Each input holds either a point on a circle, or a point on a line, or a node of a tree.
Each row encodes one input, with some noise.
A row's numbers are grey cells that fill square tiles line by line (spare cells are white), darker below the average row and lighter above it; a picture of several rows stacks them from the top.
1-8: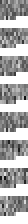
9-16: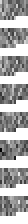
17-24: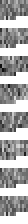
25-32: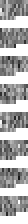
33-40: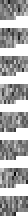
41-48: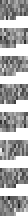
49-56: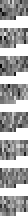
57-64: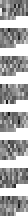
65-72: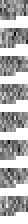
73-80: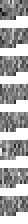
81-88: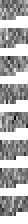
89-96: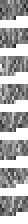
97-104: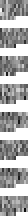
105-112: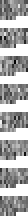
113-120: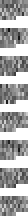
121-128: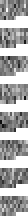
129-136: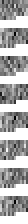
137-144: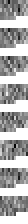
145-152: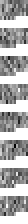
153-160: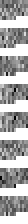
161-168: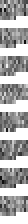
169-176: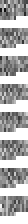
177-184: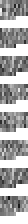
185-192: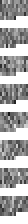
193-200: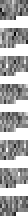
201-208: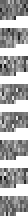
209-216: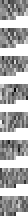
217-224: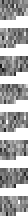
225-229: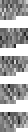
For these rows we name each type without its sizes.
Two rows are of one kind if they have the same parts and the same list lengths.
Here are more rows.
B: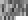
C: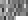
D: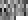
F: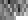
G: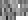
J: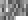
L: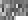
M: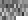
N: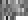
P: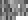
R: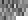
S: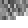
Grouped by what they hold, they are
B, C, J, L
D, G, N, P
F, M, R, S

